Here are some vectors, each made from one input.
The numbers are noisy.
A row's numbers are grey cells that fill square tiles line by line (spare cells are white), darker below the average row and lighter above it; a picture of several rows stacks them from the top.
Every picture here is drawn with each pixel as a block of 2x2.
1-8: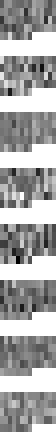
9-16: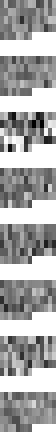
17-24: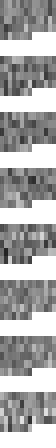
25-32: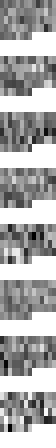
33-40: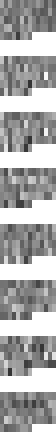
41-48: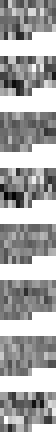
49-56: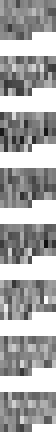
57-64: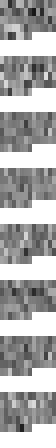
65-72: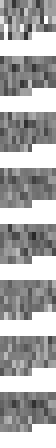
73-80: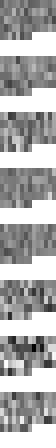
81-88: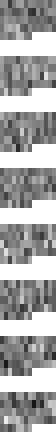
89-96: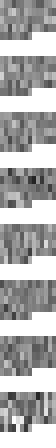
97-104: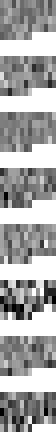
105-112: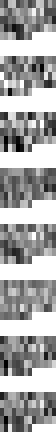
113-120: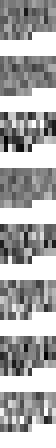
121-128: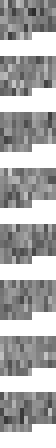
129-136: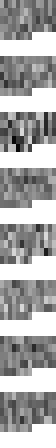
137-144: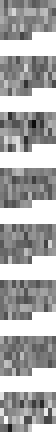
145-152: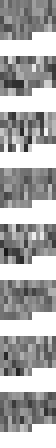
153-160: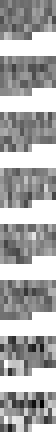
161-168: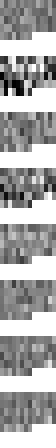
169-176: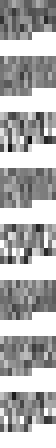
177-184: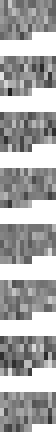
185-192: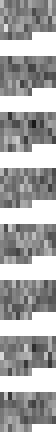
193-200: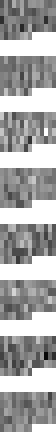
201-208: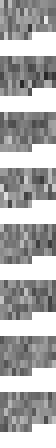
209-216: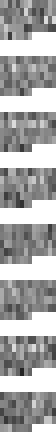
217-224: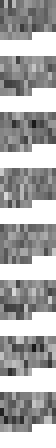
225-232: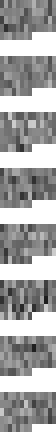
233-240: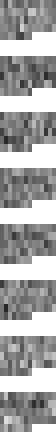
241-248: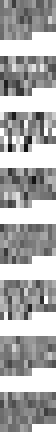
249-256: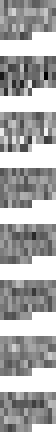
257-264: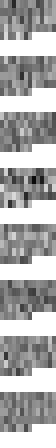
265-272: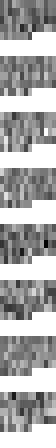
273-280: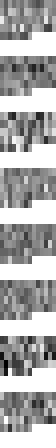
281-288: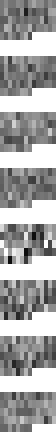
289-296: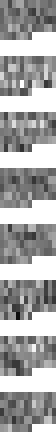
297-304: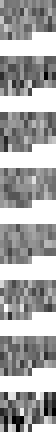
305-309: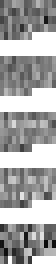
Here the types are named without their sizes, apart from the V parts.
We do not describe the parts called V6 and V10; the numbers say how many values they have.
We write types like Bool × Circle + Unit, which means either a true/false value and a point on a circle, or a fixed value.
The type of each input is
Bool × (Tree + V10) × V6.
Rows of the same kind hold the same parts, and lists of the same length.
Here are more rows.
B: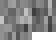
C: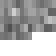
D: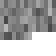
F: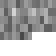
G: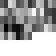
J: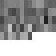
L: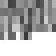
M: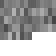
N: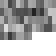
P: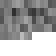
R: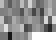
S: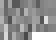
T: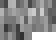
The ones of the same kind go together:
B, D, J, N, P, R
C, F, G, L, M, S, T

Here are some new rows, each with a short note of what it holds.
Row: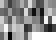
a node of a tree, a true/false value and a value of V6
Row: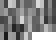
a node of a tree, a true/false value and a value of V6
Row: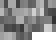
a true/false value, a value of V6 and a value of V10
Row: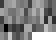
a true/false value, a value of V6 and a value of V10
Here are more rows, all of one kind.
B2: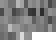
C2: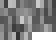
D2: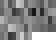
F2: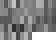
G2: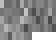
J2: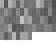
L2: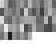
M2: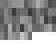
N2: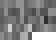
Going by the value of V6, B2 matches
C2, J2 and M2.
